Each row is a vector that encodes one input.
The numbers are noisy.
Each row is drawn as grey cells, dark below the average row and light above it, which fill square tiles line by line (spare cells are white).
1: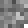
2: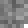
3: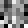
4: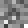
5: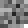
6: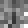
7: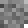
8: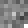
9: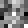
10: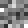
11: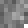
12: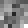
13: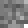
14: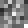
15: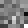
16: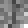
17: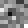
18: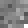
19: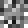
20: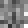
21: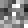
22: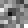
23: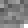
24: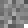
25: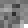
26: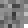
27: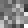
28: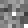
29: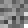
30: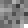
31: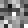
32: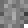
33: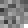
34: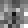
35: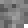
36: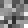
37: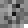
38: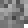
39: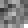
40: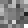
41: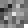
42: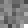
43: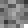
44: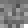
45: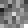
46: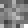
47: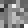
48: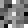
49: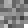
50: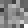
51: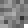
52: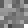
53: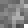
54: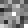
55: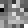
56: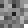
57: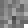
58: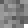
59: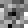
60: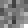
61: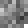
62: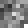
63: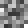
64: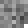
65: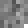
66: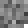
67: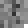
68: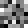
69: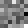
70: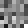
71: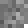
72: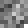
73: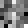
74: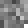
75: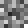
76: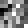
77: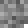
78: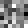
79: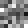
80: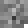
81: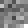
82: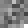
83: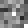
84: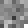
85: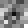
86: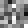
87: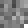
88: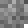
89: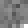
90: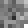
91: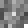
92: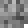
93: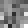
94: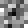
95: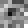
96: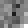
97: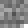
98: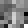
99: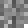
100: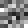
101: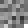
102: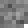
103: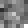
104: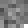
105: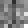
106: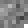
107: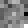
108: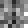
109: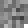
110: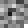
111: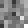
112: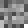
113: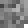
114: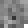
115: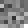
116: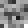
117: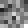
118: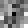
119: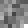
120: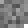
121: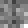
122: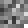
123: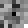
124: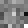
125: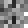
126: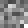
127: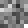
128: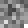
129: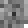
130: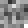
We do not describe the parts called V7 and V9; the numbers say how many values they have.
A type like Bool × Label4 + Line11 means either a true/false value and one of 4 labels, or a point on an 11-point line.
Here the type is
(Bool × Bool × Bool + V9) × Line6 + V7.
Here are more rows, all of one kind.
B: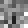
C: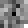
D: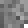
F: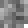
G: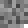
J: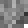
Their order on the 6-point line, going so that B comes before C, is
B, G, C, D, J, F.
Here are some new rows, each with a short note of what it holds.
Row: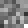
a point on a 6-point line and three true/false values
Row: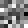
a value of V7
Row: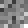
a point on a 6-point line and a value of V9
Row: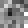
a value of V7
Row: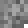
a point on a 6-point line and a value of V9
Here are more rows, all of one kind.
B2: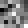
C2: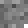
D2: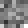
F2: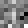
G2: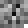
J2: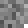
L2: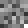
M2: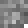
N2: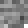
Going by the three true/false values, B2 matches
F2, G2 and N2.
